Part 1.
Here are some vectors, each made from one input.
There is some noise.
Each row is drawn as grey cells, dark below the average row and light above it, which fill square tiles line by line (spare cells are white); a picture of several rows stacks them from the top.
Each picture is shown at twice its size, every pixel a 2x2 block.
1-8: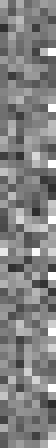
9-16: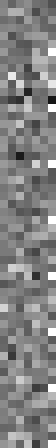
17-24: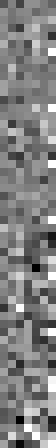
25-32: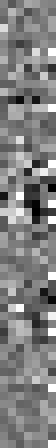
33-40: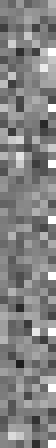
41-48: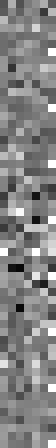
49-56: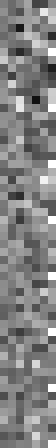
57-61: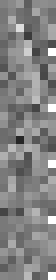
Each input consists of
one of 8 labels and a node of a 7-node tree.
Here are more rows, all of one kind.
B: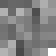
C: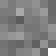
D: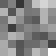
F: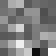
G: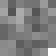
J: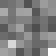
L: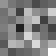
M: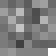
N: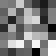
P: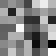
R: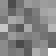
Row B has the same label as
G, J and M.
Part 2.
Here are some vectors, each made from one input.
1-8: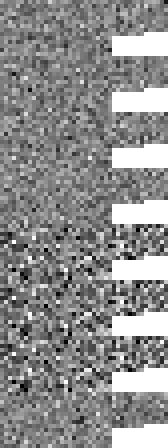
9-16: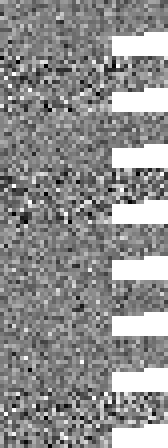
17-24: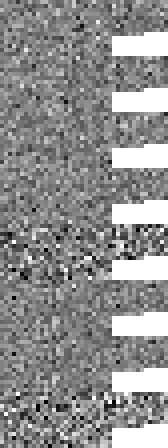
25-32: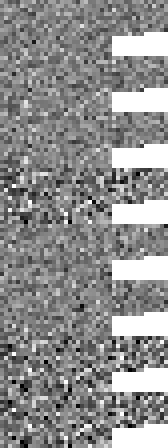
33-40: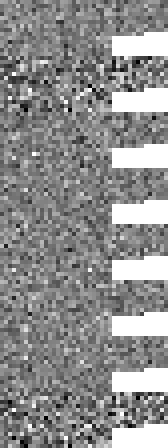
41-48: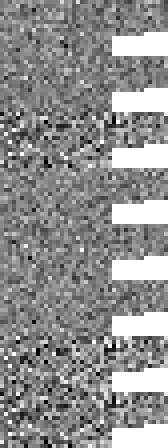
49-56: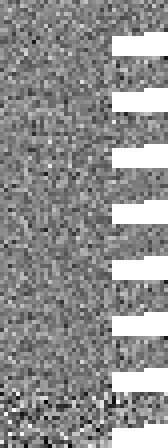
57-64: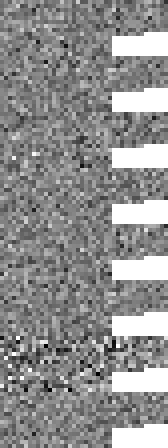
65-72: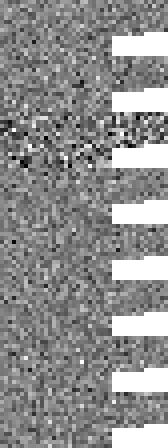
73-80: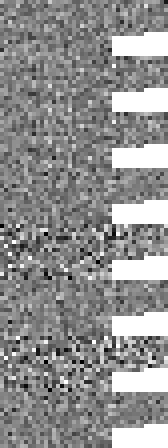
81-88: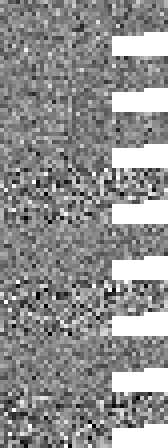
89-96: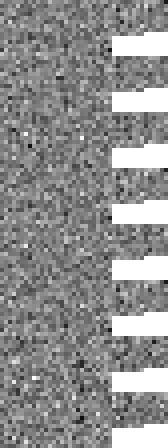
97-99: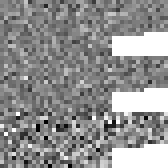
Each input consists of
either a point on a 5-point line, or a node of a 13-node tree.
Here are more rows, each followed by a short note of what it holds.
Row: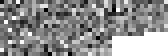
a point on a 5-point line
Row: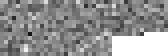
a node of a 13-node tree
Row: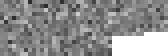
a node of a 13-node tree
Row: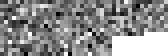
a point on a 5-point line
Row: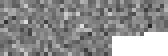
a node of a 13-node tree
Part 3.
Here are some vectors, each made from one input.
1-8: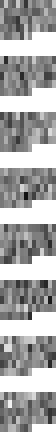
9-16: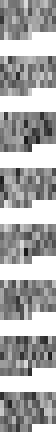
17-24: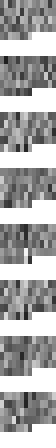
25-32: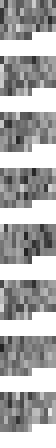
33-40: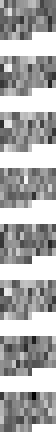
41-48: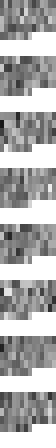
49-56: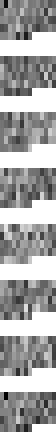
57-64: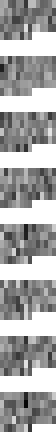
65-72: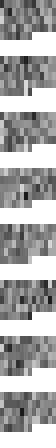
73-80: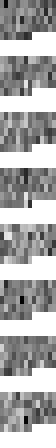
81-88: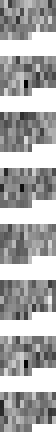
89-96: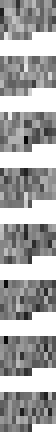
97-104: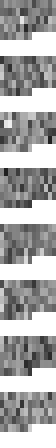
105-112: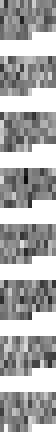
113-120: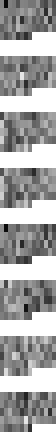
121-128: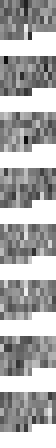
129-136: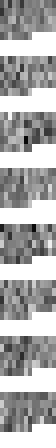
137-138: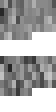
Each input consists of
a point on a 15-point circle and one of 6 labels.
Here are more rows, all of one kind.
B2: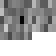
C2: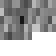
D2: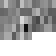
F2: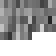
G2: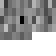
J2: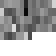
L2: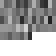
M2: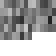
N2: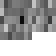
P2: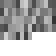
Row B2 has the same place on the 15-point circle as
F2, L2, M2 and N2.
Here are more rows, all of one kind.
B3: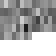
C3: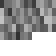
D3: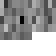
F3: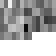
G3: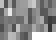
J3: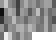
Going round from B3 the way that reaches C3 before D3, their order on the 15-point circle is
B3, C3, D3, G3, F3, J3.
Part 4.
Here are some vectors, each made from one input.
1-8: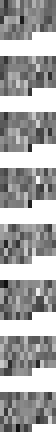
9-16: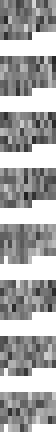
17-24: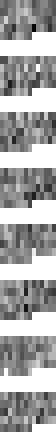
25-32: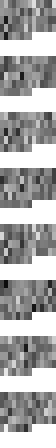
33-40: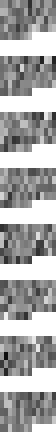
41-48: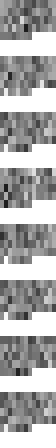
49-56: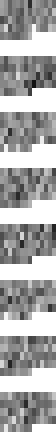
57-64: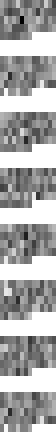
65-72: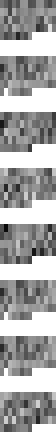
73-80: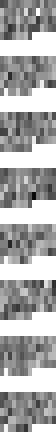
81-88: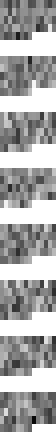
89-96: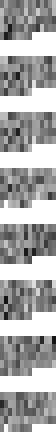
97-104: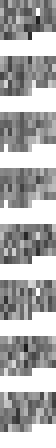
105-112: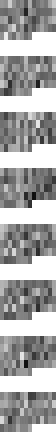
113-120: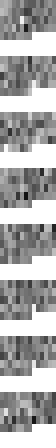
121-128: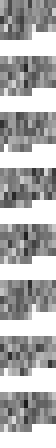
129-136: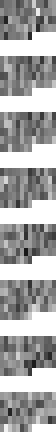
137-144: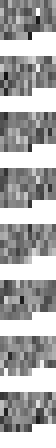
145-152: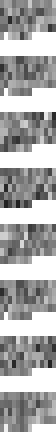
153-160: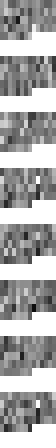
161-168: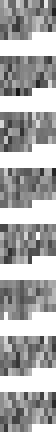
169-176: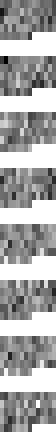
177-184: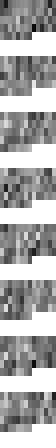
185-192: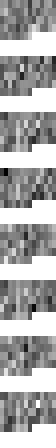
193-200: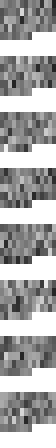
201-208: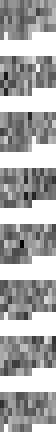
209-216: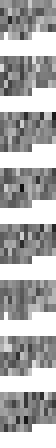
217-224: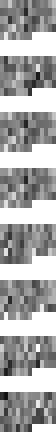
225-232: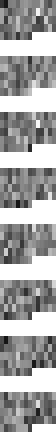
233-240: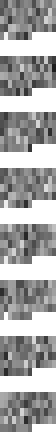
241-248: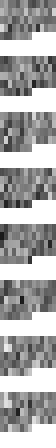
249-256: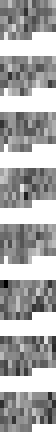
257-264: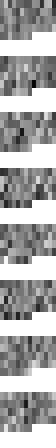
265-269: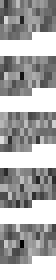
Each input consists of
one of 6 labels, together with either a point on a 15-point circle, or a fixed value.
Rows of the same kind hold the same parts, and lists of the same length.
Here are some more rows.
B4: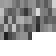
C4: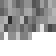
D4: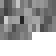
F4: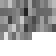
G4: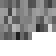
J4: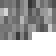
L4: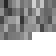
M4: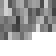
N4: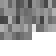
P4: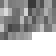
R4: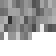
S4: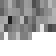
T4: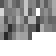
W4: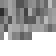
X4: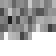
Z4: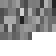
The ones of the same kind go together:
B4, D4, G4, J4, L4, M4, N4, P4, T4, Z4
C4, F4, R4, S4, W4, X4

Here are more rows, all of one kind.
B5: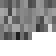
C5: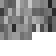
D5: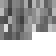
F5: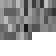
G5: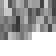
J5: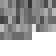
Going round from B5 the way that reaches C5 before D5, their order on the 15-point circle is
B5, J5, G5, F5, C5, D5.
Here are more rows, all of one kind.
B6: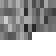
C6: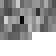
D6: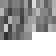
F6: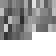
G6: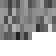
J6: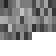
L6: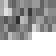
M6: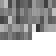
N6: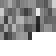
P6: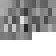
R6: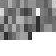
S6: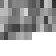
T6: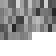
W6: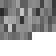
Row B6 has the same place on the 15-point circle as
C6, J6 and W6.
